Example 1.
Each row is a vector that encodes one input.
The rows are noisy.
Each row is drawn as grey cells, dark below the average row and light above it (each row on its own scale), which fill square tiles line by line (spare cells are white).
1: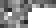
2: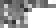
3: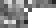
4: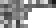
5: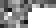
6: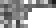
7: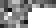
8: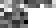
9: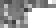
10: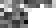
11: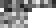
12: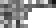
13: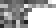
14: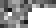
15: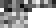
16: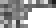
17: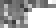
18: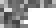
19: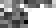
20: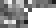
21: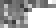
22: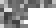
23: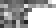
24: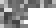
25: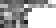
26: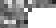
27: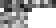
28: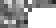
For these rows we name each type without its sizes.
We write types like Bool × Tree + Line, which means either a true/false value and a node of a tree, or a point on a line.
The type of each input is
Bool × Bool × Bool.
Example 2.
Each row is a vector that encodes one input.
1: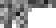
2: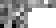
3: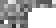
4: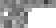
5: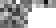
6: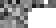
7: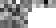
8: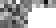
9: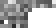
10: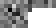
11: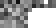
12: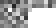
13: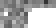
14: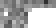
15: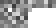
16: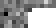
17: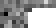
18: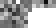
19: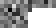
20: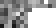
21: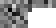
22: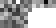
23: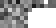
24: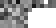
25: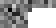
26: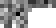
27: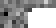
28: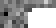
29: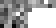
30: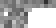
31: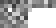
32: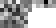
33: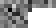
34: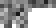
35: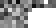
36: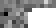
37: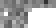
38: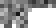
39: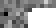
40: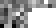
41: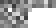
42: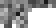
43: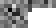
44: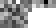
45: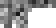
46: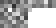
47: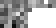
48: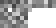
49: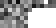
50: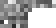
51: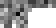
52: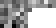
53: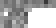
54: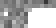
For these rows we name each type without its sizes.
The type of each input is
Bool × Bool × Bool + Unit.
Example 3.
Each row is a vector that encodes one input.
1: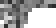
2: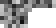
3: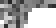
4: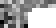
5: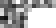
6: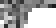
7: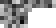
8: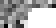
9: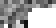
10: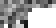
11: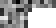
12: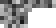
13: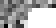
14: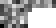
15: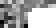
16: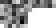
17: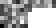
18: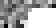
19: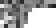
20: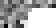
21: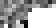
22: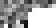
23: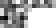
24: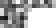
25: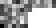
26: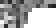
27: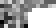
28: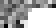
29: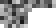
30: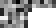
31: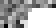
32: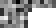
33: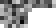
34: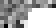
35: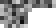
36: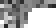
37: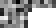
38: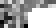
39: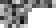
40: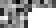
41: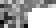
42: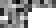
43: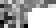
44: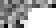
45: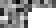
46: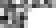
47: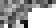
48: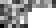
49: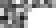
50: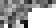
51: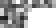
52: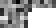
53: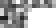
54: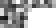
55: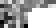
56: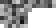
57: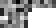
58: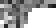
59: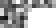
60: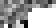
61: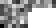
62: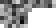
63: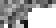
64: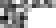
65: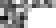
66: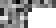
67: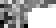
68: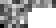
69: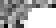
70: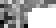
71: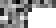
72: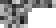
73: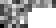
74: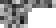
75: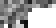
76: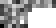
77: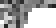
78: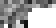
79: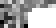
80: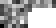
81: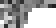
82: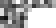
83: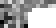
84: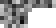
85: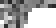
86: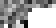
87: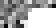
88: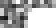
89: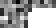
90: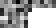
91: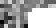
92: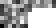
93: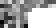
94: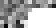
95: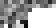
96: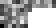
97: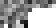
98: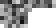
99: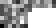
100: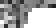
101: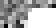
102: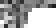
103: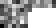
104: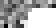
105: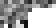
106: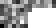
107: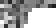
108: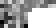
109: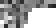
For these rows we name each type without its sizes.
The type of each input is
Bool × Bool × Bool.
